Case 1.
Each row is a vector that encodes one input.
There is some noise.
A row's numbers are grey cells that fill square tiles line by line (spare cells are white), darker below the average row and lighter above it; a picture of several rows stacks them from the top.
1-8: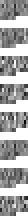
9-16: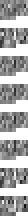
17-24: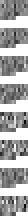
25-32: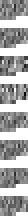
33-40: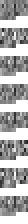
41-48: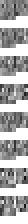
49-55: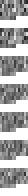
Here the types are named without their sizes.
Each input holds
either a point on a circle, or a label.
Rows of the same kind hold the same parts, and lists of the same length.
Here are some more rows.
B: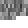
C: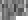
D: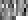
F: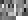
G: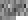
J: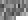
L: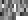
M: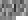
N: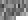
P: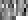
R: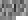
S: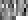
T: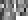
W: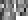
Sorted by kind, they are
B, C, G, J, M, N, R
D, F, L, P, S, T, W

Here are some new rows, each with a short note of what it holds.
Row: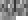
a label
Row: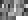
a point on a circle
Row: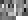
a point on a circle
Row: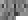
a label
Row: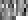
a point on a circle
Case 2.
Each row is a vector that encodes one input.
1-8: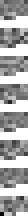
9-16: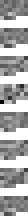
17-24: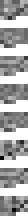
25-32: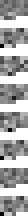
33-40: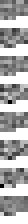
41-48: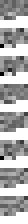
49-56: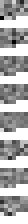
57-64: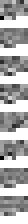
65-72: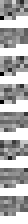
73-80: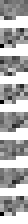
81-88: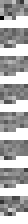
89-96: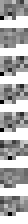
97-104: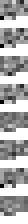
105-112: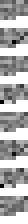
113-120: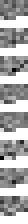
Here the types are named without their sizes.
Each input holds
a point on a line, together with either a point on a circle, or a fixed value.
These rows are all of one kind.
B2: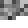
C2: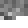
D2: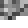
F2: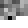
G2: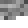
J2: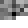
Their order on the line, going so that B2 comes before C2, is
J2, B2, C2, D2, G2, F2.
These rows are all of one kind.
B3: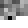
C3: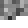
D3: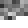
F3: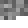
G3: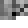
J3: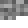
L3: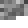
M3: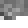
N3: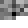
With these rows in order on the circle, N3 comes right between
G3 and L3.
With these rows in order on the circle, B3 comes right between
C3 and D3.
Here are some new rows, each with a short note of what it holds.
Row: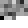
a point on a line
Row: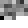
a point on a line
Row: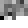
a point on a line
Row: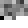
a point on a line
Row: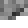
a point on a circle and a point on a line
